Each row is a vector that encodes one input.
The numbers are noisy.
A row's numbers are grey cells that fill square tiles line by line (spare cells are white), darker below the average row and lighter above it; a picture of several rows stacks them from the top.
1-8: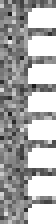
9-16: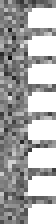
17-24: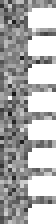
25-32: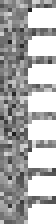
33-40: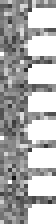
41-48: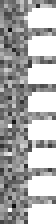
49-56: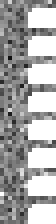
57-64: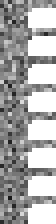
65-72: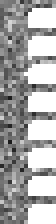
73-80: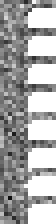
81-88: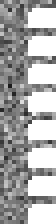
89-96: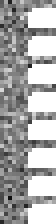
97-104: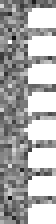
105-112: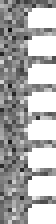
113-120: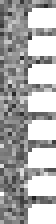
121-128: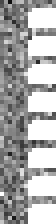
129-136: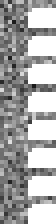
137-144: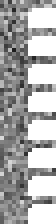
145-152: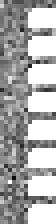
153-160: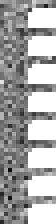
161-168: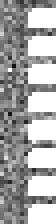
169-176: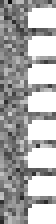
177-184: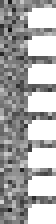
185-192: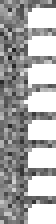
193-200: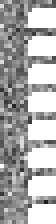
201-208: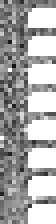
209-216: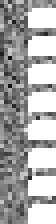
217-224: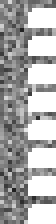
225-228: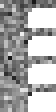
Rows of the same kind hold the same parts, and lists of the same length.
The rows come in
3 kinds.
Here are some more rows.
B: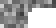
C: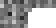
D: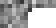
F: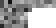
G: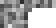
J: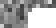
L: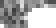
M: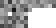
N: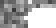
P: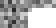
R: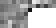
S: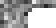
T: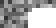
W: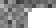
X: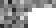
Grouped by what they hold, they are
B, C, J, W
D, G, R, S
F, L, M, N, P, T, X

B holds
a point on an 8-point circle and a point on a 10-point line.
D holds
a point on each of two 10-point lines.
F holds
a node of a 10-node tree.
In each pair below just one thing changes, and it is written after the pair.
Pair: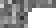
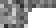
the place on the 8-point circle
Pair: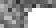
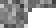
the place on the 10-point line
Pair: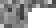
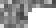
the place on the 10-point line
